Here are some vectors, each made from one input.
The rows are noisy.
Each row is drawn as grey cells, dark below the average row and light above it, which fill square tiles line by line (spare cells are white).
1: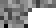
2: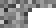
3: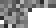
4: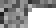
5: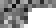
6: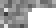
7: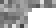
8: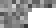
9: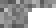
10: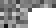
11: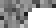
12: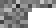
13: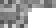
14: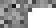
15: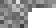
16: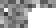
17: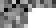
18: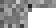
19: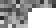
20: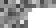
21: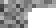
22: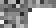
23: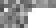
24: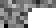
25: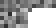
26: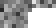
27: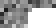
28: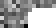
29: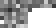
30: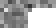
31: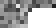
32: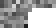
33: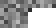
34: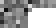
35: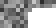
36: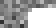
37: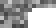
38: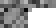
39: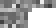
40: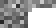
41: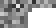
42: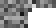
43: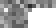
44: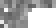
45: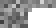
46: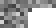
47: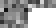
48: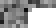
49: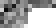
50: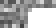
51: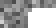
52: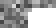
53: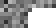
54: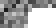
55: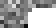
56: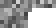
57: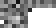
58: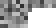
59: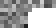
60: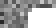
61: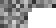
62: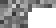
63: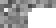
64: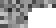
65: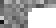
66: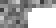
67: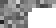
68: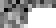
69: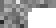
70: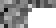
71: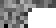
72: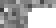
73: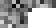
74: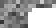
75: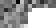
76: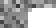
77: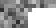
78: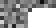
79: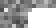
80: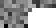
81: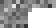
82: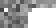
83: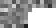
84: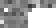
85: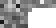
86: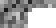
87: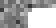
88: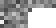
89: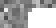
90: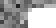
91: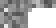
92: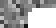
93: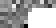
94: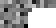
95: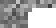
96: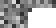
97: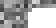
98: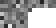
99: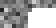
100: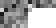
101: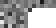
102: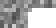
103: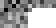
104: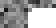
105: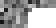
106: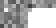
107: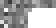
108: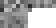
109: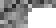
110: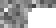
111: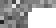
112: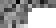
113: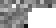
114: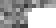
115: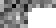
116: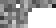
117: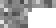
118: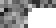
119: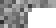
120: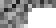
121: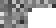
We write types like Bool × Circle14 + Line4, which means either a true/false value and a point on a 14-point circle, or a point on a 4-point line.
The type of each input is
(Bool × Line5 + Line6) × Line6.
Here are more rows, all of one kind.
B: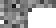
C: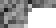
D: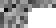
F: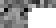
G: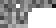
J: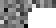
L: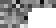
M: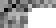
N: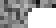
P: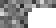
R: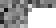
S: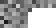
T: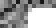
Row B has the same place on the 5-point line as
F, J and S.
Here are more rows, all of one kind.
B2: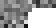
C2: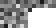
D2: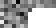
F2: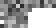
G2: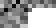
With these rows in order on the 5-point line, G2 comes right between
D2 and F2.
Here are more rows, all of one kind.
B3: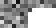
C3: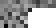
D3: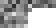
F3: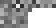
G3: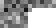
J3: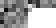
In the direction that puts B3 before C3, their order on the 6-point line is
B3, G3, D3, F3, J3, C3.
